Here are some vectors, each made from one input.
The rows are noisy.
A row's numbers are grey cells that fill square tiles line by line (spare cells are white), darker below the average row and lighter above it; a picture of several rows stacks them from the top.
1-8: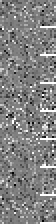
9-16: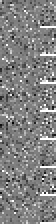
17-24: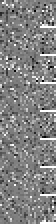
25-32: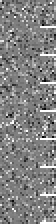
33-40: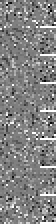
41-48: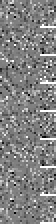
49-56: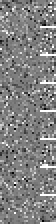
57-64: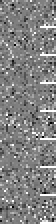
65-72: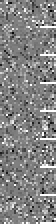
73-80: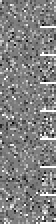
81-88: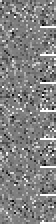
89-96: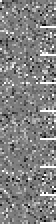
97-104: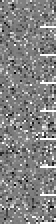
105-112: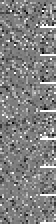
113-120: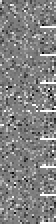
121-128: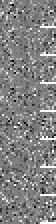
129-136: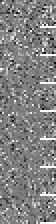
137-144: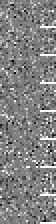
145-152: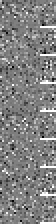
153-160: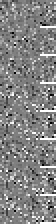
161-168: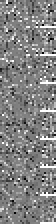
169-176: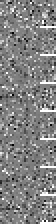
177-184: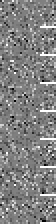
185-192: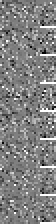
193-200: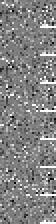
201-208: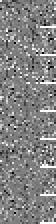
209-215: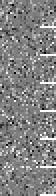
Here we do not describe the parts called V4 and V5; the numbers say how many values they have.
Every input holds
a value of V4 and a value of V5, together with either a point on a 10-point circle, or a point on an 11-point circle.
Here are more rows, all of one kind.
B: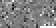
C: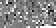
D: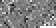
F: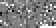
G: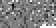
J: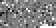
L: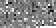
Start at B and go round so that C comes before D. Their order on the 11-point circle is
B, F, C, G, J, D, L.
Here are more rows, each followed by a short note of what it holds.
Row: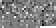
a point on an 11-point circle, a value of V4 and a value of V5
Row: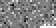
a point on an 11-point circle, a value of V4 and a value of V5
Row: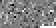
a point on a 10-point circle, a value of V4 and a value of V5
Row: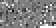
a point on an 11-point circle, a value of V4 and a value of V5
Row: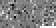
a point on a 10-point circle, a value of V4 and a value of V5
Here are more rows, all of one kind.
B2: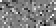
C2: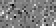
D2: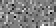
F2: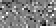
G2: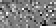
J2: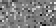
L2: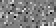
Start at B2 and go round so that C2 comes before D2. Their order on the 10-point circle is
B2, C2, J2, G2, D2, L2, F2.
